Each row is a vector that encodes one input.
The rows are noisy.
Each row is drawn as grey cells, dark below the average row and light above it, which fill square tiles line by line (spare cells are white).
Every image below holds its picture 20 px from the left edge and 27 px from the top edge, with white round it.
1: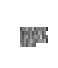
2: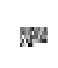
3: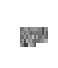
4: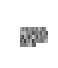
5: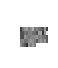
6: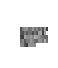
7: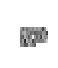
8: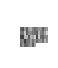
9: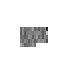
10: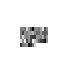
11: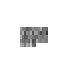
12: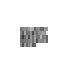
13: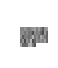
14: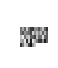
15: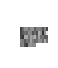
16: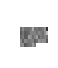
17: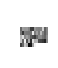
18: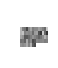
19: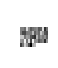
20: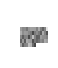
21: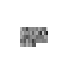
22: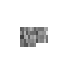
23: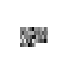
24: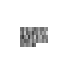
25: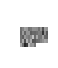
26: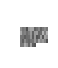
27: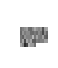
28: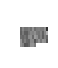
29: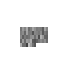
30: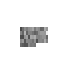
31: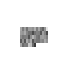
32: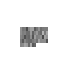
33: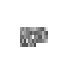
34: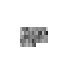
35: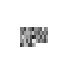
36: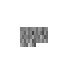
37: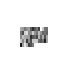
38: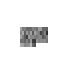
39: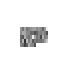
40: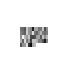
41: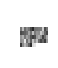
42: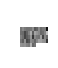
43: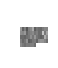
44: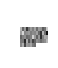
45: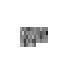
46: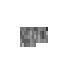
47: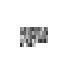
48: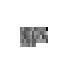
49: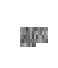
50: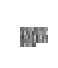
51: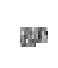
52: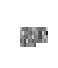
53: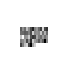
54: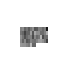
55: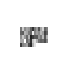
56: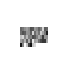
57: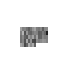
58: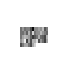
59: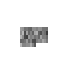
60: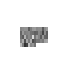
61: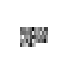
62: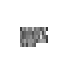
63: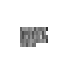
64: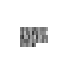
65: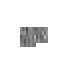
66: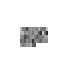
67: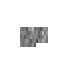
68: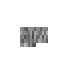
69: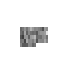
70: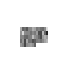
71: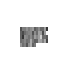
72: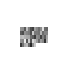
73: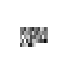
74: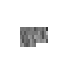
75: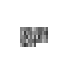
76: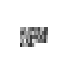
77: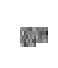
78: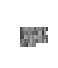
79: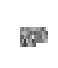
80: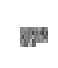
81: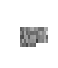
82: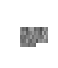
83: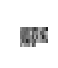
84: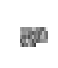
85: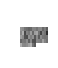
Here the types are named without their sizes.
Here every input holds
either two labels, or four true/false values.
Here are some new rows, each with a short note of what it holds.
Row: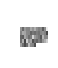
four true/false values
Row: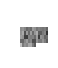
four true/false values
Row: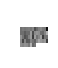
four true/false values
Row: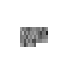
four true/false values
